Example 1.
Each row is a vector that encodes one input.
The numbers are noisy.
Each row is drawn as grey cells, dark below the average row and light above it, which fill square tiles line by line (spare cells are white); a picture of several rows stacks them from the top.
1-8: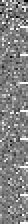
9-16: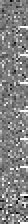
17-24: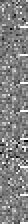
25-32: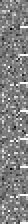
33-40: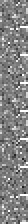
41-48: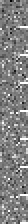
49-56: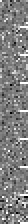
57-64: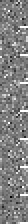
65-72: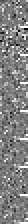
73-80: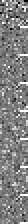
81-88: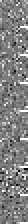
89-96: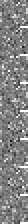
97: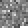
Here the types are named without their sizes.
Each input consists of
either a fixed value, or three true/false values.
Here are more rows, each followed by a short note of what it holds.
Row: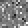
three true/false values
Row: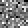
a fixed value
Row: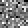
a fixed value
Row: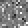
three true/false values
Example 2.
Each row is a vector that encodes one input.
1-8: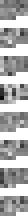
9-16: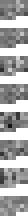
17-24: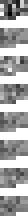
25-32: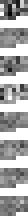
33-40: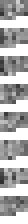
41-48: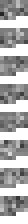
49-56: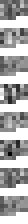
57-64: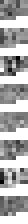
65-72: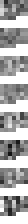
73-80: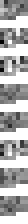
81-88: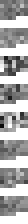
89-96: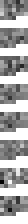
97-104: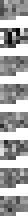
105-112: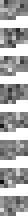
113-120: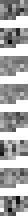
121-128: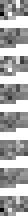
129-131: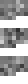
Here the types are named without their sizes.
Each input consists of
three true/false values.
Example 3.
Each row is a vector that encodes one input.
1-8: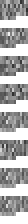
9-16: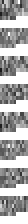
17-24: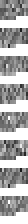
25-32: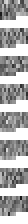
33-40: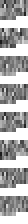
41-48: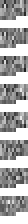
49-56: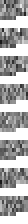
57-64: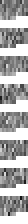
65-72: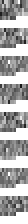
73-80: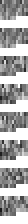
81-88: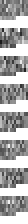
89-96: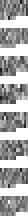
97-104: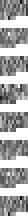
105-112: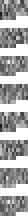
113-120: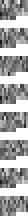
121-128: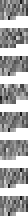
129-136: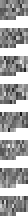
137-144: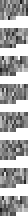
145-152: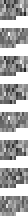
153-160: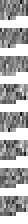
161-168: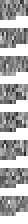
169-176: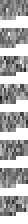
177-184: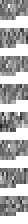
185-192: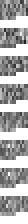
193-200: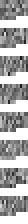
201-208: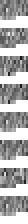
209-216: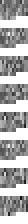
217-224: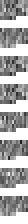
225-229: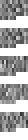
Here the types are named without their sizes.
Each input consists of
a point on a line.
